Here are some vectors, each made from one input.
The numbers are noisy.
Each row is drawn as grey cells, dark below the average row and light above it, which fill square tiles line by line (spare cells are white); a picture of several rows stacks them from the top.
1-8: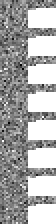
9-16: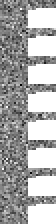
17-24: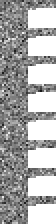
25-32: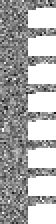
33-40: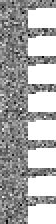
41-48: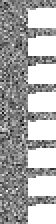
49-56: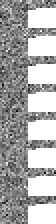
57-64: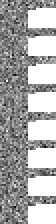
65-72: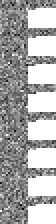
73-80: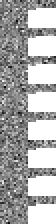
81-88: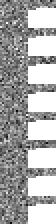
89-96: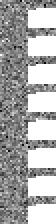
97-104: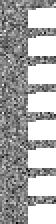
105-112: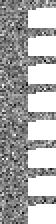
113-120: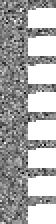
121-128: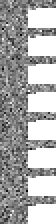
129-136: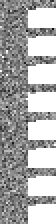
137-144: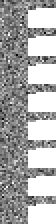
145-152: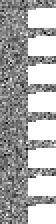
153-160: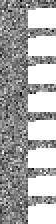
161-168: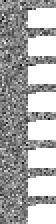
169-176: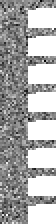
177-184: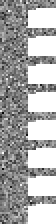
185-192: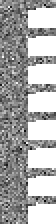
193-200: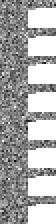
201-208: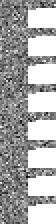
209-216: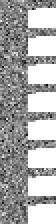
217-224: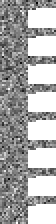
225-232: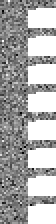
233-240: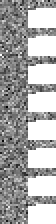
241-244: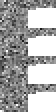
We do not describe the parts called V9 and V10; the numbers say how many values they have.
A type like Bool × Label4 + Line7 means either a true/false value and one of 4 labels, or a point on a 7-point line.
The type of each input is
Bool × (Tree12 + Unit) × V9 × V10.
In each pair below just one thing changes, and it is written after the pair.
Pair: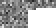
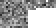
the value of V10
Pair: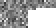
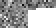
the value of V9
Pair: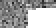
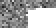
the value of V10
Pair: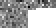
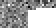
the true/false value
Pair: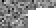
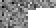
the true/false value
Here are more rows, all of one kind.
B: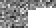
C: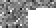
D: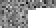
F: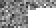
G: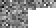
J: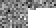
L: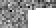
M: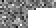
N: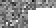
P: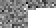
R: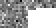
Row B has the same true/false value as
C, J, M and N.
